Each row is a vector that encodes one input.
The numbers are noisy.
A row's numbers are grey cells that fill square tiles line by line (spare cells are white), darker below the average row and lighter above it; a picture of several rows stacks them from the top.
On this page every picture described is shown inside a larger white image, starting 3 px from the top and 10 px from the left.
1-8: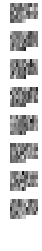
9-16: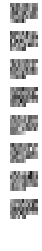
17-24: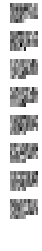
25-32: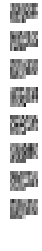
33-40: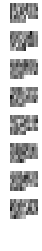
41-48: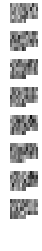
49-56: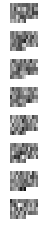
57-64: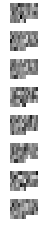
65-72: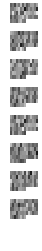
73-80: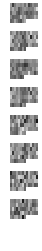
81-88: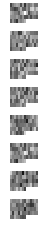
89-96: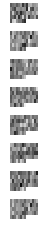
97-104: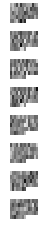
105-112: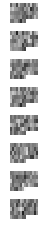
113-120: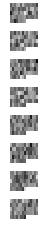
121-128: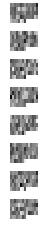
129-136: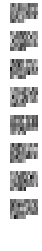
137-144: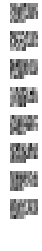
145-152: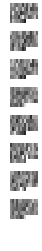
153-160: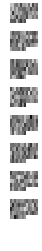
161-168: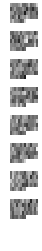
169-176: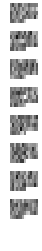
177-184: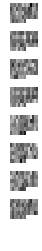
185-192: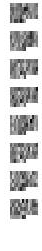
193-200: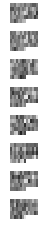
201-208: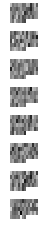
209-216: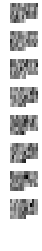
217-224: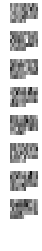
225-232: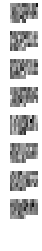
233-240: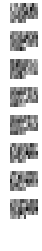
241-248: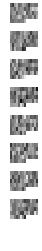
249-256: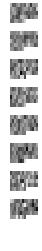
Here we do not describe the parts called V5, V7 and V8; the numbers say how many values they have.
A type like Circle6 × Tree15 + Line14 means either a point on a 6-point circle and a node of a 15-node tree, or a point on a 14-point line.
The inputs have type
(Bool × Line9 + Line4 × V5 × V8) × Tree9 × V7.
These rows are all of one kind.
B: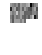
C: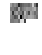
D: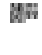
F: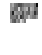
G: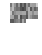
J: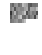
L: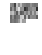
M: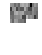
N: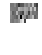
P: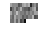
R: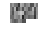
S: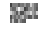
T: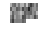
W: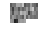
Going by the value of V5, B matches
D, S and W.
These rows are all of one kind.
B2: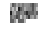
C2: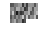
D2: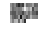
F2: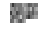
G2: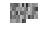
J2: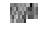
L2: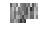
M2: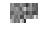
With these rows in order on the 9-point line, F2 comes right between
B2 and G2.
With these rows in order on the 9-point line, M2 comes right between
B2 and L2.
